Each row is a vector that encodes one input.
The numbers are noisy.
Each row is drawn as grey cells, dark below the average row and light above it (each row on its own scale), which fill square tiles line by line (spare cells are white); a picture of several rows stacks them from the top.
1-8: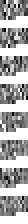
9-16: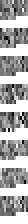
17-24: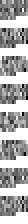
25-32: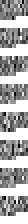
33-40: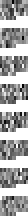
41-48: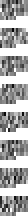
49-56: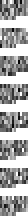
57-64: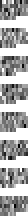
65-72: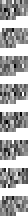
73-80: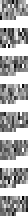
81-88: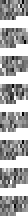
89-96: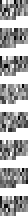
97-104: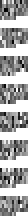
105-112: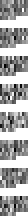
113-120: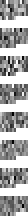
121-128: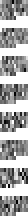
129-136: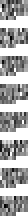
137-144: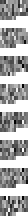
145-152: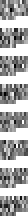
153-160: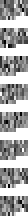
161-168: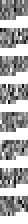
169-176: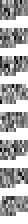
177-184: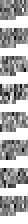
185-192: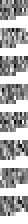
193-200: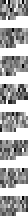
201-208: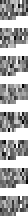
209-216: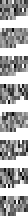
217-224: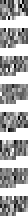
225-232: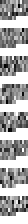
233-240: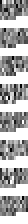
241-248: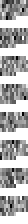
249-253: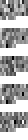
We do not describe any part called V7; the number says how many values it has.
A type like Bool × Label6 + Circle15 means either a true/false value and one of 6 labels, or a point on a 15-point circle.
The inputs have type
Circle8 + Tree11 + V7.
